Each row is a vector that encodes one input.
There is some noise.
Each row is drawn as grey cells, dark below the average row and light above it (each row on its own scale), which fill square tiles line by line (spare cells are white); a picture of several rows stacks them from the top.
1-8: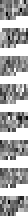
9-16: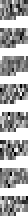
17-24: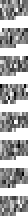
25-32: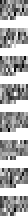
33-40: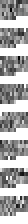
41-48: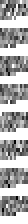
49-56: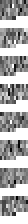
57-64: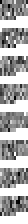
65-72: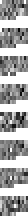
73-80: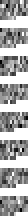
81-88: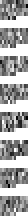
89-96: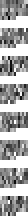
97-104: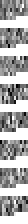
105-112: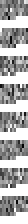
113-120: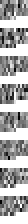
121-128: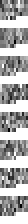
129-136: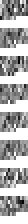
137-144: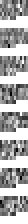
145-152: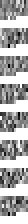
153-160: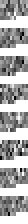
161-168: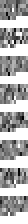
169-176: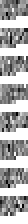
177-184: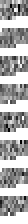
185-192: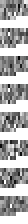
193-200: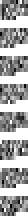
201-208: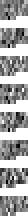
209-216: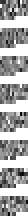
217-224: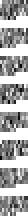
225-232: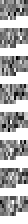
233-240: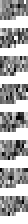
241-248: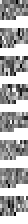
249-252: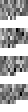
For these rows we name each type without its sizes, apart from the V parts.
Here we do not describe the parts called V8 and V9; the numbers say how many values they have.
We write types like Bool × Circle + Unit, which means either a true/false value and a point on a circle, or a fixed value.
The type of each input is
((Bool × Circle + Line) × V8 + Label × V9) × V9.
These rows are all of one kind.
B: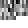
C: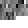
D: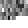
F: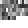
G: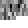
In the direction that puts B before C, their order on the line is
G, B, C, D, F.
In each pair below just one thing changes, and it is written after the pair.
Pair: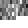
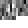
the value of V8
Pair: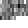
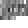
the true/false value
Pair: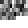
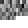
the value of V8
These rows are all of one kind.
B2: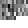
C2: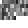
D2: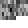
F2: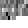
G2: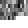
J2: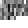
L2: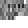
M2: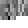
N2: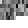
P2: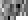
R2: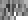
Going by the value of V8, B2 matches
C2, J2, M2 and R2.
